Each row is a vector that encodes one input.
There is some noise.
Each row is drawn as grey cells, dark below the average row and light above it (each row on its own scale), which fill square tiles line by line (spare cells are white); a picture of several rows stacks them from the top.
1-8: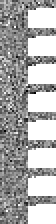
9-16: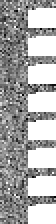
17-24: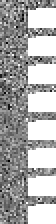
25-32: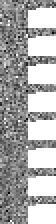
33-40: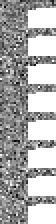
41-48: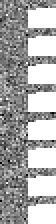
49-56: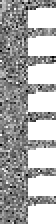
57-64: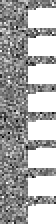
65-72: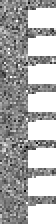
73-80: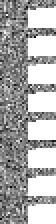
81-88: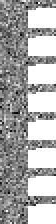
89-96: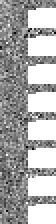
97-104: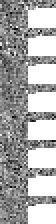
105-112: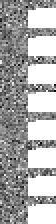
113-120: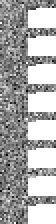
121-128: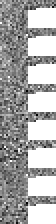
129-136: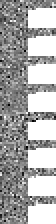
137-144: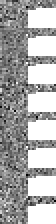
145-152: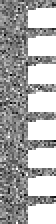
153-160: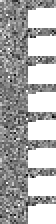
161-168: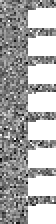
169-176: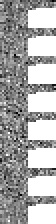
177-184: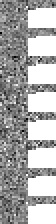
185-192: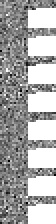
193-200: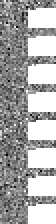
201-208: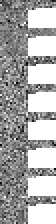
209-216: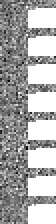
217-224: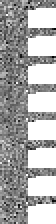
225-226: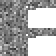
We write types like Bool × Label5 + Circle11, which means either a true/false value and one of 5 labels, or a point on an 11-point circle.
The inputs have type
Bool × Bool × Bool × Bool × Circle6 × (Circle6 + Unit).
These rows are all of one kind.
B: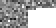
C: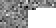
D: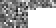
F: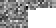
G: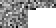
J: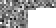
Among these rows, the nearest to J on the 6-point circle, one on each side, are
B and D.
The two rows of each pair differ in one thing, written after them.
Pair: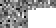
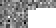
the place on one of the two 6-point circles
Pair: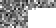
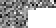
one of the four true/false values
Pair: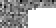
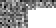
the place on one of the two 6-point circles
